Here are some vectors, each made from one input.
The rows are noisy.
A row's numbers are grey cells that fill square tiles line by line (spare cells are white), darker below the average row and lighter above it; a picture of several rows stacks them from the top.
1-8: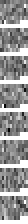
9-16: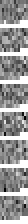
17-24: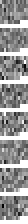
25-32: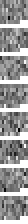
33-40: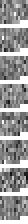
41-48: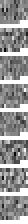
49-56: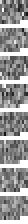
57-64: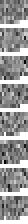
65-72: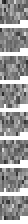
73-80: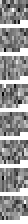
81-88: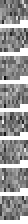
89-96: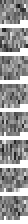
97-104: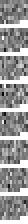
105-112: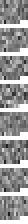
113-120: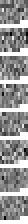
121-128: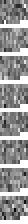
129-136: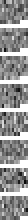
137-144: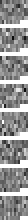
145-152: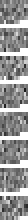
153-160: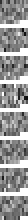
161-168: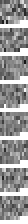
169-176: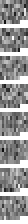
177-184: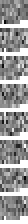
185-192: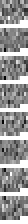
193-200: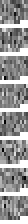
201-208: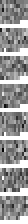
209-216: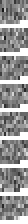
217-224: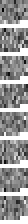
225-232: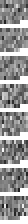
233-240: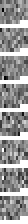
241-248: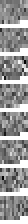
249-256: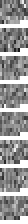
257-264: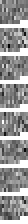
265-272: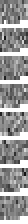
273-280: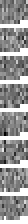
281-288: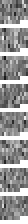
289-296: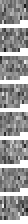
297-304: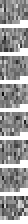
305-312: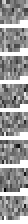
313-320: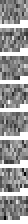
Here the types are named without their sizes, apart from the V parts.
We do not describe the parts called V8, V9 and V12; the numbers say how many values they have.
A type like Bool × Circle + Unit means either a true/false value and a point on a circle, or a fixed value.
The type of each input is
(Bool × Circle × V9 + V12) × Line × V8.
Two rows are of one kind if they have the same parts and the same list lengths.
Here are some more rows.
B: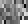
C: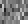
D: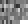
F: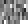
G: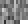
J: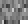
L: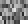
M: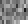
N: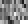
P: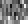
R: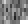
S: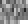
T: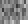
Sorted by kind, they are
B, C, G, J, L, N
D, F, M, P, R, S, T

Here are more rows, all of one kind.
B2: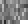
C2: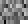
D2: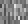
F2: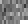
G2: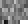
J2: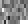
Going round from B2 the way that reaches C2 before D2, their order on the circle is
B2, C2, G2, D2, J2, F2.
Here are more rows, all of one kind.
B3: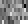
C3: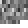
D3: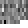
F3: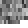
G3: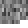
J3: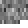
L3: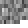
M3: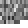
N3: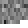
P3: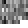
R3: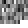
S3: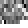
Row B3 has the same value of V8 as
F3, L3 and S3.
